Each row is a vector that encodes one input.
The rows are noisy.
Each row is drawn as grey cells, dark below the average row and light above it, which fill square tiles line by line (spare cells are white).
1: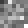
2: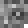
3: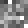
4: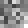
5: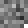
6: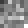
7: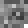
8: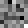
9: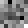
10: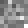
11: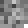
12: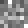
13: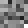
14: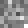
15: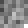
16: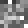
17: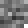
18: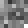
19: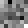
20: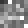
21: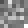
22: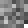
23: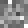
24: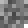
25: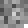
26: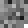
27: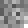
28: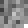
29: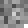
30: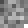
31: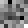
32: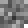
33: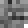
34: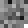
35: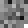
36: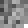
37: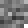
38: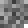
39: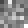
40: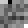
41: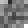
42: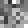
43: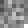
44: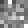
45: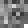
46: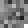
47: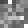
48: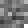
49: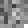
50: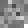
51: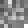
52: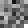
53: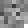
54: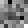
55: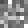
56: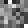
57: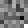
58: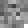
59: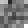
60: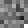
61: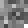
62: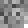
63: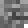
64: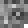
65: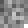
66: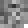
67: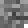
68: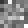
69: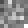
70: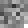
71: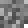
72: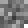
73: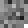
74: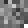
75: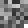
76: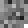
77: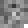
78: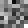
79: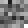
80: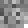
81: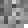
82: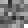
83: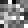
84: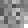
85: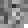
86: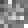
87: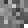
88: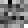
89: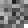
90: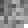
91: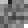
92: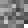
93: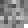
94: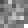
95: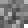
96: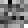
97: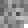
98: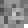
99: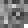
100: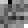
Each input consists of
either a point on a 4-point line and a node of an 8-node tree, or three true/false values.
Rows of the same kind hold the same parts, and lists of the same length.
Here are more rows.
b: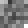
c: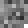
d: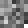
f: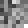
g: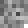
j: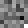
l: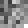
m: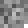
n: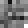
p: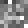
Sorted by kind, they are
b, c, d, j, n
f, g, l, m, p

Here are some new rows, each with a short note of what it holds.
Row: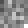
a point on a 4-point line and a node of an 8-node tree
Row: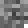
three true/false values
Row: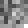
a point on a 4-point line and a node of an 8-node tree
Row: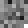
three true/false values
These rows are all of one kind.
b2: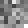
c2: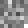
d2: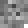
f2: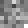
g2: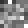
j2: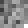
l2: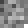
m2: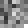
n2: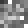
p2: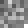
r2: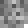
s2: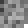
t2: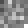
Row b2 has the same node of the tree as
r2 and t2.
